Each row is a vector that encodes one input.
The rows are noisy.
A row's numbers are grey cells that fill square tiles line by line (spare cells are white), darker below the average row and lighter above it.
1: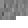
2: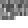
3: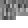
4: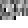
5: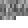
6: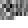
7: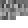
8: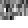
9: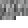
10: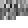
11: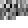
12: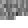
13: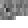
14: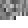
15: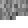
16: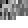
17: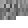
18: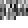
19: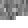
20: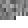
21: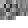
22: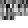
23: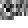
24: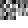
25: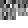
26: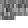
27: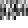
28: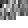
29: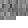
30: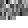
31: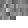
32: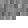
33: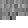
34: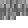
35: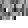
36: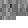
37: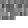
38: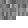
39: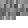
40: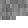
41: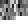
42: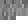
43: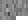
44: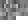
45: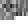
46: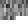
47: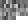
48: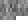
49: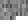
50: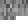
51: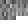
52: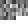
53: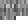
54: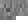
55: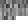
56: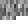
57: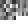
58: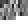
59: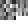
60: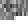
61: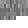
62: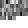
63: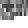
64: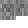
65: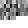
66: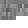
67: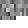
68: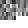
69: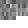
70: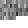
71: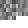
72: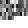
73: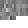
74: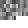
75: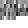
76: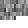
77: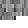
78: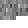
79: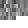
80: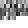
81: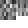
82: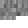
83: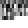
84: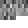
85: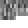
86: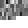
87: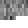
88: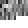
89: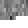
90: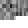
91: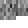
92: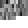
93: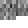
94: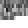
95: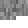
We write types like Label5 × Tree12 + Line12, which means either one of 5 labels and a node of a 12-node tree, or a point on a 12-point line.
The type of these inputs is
Bool × Line7 × Line7.
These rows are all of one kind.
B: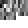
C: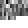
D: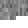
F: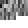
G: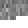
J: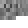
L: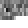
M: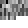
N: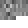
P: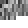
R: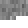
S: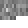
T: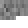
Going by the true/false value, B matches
C, F, M and P.
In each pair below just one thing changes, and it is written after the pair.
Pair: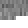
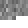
the place on one of the two 7-point lines
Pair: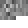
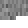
the place on one of the two 7-point lines
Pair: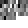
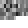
the true/false value
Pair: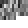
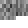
the true/false value
